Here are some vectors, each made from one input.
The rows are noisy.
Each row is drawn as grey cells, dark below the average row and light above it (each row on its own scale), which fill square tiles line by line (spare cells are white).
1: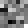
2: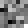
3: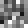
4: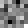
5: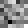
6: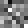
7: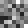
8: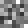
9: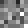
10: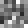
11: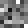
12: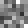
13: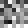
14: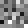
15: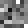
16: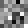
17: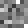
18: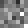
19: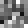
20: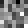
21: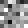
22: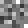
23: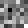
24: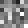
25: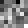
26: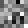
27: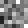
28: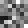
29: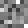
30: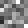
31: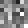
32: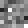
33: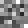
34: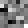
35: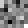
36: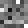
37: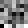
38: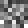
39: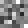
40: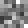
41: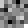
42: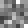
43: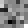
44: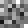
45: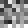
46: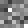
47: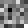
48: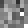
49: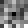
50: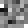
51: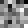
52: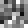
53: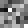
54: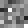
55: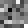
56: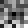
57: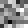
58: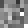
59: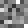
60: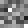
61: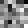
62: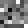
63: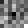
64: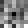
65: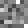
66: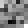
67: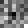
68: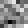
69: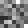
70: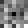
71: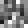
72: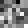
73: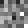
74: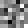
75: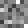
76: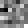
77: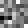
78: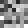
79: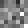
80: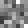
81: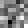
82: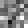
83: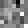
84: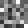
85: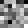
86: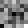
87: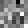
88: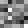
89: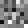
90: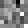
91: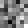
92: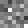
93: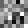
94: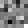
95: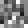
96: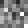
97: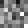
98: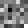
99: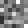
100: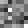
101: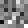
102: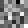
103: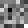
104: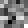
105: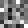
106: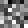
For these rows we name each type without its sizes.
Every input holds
a label and a point on a line.
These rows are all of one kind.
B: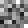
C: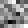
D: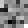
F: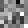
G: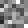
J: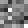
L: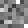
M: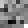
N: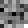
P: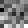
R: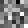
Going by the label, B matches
G and L.
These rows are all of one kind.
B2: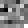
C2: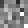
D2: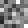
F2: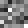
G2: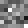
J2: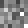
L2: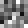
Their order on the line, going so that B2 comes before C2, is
B2, L2, F2, G2, D2, C2, J2.
